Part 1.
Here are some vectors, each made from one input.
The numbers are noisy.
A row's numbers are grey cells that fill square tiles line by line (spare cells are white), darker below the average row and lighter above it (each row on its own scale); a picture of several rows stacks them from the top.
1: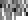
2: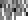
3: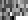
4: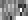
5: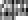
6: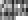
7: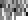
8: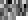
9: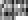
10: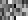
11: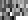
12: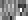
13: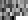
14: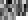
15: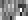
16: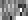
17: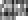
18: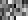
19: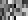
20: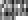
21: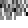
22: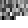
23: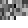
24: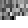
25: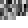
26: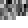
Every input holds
one of 6 labels.
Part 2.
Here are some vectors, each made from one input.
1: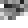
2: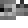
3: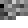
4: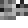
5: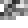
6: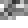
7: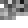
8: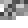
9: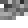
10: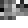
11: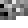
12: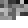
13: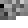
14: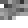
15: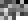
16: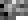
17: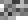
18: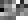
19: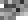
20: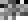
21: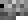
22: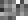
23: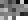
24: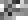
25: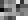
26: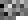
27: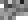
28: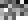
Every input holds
a point on a 5-point circle.
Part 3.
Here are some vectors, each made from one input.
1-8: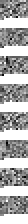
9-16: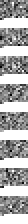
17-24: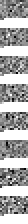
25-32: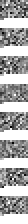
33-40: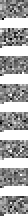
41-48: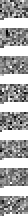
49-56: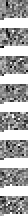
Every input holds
a node of a 9-node tree.
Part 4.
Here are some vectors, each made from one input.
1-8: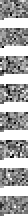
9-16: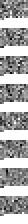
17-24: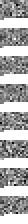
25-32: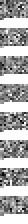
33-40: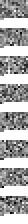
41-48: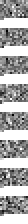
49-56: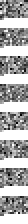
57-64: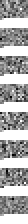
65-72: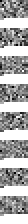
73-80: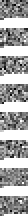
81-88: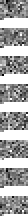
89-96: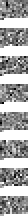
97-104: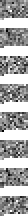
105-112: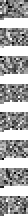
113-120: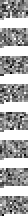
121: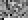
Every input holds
a node of a 15-node tree.
